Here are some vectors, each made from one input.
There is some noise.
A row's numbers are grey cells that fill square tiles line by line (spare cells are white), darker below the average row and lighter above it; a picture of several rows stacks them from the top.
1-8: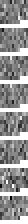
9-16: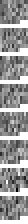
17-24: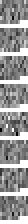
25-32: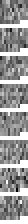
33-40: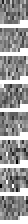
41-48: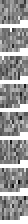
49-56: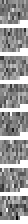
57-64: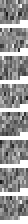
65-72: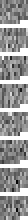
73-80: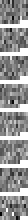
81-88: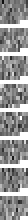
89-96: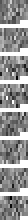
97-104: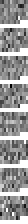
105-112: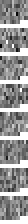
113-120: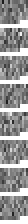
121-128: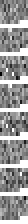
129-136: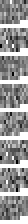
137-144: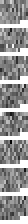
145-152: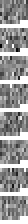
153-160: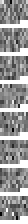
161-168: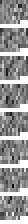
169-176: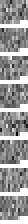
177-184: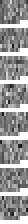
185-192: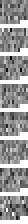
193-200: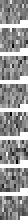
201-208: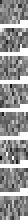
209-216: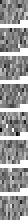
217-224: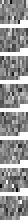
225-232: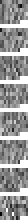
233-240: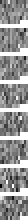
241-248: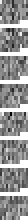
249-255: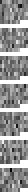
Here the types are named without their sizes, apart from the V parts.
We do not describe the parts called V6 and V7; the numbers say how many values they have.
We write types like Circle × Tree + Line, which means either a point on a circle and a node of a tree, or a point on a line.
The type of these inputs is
List(Bool × V6 + Line) × V7.
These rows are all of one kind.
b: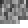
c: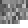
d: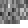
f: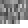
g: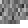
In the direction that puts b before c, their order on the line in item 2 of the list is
b, f, d, g, c.
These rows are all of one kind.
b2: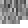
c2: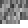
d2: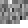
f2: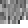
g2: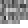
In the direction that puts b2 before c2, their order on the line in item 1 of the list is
d2, b2, f2, g2, c2.
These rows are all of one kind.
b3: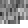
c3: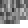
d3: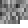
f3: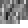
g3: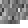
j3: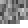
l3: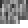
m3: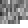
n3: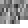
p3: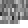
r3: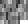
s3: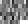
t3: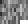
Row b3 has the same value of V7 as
d3, m3, r3 and t3.
